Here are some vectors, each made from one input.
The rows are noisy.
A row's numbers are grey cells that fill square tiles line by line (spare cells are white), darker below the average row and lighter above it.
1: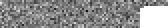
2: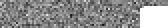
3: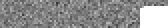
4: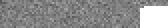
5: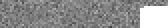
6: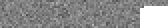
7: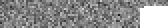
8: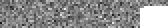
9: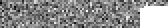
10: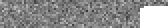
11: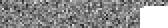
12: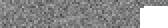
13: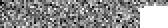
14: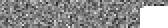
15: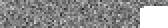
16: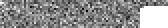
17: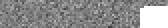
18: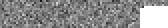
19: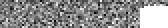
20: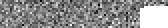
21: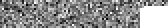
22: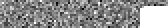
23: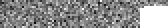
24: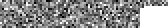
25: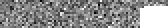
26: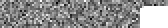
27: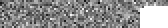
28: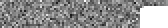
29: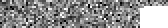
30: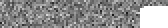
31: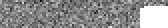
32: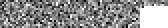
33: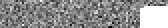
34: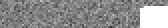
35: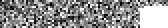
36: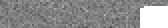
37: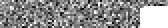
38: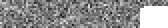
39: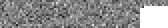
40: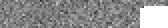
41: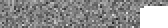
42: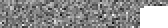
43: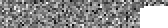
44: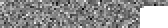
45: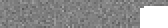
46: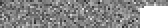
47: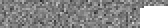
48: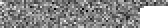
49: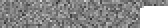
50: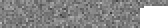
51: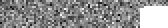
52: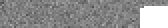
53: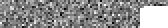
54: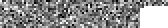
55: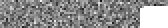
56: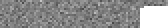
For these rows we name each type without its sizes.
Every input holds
a point on a line and a true/false value.
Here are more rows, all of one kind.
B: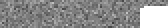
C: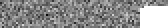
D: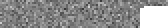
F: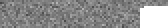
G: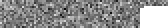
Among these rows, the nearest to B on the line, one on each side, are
F and G.
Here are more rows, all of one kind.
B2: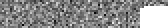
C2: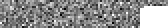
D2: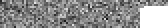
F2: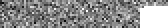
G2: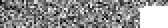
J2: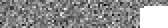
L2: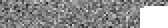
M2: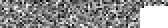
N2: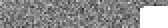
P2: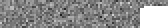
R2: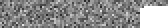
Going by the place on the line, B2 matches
D2 and G2.
